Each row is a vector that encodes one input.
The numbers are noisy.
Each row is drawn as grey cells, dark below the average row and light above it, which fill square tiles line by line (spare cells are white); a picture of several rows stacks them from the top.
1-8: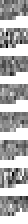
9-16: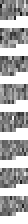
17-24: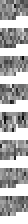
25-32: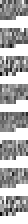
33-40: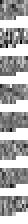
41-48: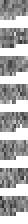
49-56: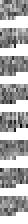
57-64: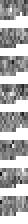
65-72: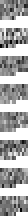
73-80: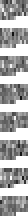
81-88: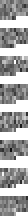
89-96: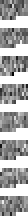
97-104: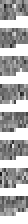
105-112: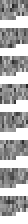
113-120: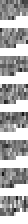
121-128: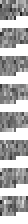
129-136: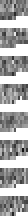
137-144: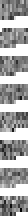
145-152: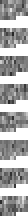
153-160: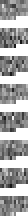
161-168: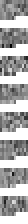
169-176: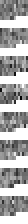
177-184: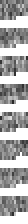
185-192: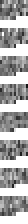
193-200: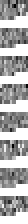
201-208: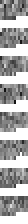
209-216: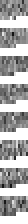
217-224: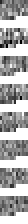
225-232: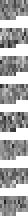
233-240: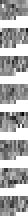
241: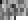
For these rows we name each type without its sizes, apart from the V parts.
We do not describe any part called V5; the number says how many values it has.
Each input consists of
a list of items, each a true/false value and a value of V5.
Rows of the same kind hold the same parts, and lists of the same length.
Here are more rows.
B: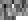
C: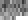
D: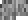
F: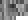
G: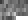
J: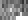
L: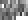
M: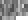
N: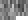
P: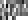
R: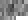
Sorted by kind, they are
B, G, J, L, N
C, F, M, R
D
P

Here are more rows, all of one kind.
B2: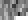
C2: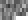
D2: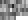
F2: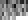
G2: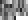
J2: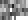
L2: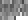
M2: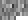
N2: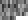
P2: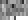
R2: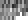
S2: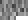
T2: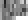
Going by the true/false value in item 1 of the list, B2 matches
C2 and N2.
